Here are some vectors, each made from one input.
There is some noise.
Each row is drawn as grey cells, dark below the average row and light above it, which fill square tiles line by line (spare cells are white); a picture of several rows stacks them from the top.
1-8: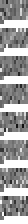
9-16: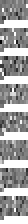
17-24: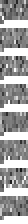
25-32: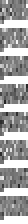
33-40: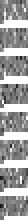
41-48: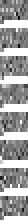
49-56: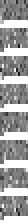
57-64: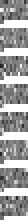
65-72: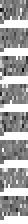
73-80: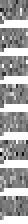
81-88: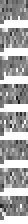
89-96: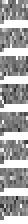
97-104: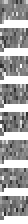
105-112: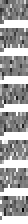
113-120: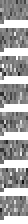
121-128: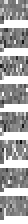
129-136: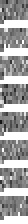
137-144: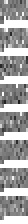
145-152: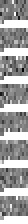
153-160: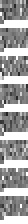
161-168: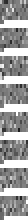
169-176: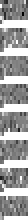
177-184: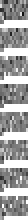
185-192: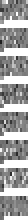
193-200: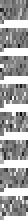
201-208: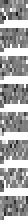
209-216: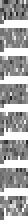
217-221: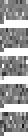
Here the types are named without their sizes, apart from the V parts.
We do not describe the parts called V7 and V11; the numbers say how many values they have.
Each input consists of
a value of V11, together with either a label and a point on a line, or a value of V7.
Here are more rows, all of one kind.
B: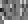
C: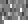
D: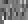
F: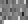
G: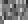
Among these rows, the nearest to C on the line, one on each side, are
D and G.
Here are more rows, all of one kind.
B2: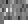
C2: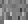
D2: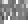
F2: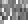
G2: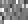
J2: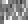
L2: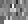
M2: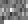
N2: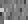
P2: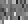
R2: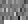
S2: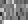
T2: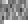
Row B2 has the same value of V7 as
D2 and F2.
